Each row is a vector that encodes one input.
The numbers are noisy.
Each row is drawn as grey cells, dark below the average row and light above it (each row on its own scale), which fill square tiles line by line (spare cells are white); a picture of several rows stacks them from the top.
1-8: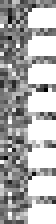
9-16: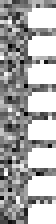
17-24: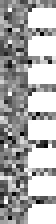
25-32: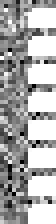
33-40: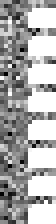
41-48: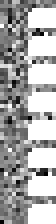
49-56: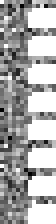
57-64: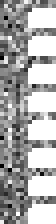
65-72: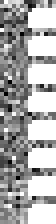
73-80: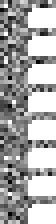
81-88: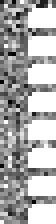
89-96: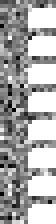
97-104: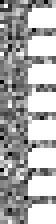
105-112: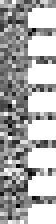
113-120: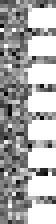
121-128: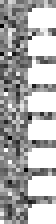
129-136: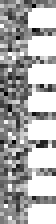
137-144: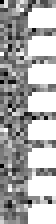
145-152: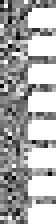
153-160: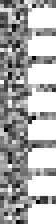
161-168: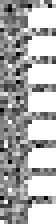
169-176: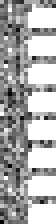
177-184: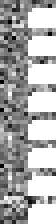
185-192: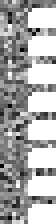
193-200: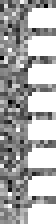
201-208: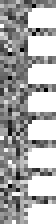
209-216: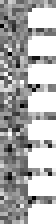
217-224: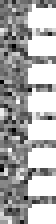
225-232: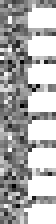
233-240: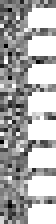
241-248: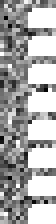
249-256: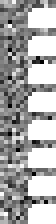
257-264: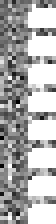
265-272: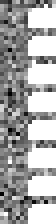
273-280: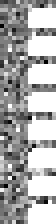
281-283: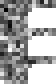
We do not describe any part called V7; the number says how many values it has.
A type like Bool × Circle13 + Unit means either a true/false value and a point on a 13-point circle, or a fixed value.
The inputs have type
(Label8 + Line10) × V7.
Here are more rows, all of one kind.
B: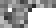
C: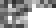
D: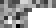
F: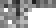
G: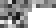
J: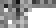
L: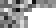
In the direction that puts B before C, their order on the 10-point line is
L, B, C, D, J, F, G.
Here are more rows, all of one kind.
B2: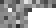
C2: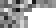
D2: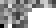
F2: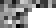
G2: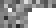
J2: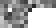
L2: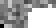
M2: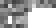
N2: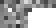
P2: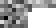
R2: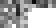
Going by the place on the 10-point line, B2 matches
J2 and N2.
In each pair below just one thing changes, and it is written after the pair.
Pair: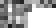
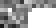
the value of V7
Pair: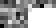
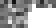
the value of V7
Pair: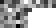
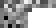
the place on the 10-point line
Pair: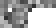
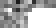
the value of V7
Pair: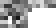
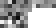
the place on the 10-point line
